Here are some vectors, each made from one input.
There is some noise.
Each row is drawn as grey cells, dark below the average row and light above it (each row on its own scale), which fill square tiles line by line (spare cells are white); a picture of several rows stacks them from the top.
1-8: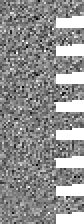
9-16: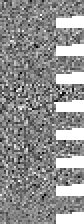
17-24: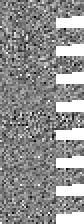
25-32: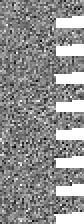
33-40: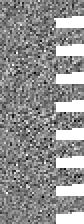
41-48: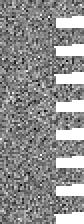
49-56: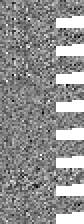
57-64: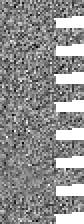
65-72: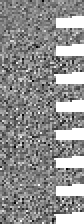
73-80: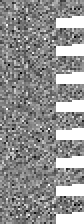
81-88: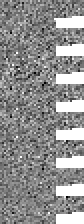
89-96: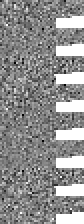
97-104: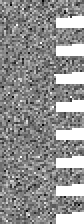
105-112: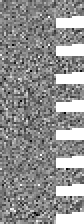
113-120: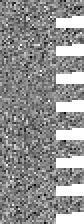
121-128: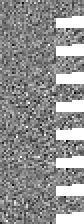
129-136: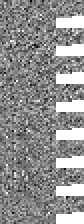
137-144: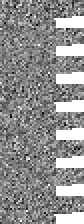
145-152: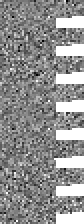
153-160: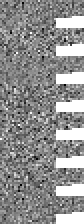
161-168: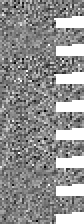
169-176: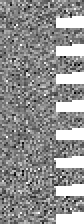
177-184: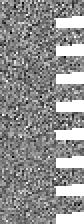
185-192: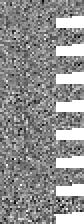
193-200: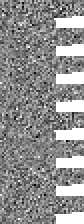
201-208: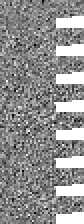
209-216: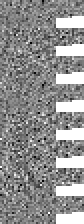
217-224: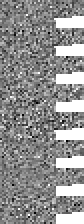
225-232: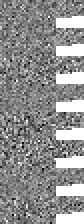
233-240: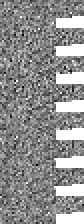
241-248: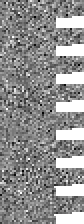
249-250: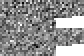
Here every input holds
either two labels (each one of 7), or a point on an 8-point line, or a point on a 13-point line.
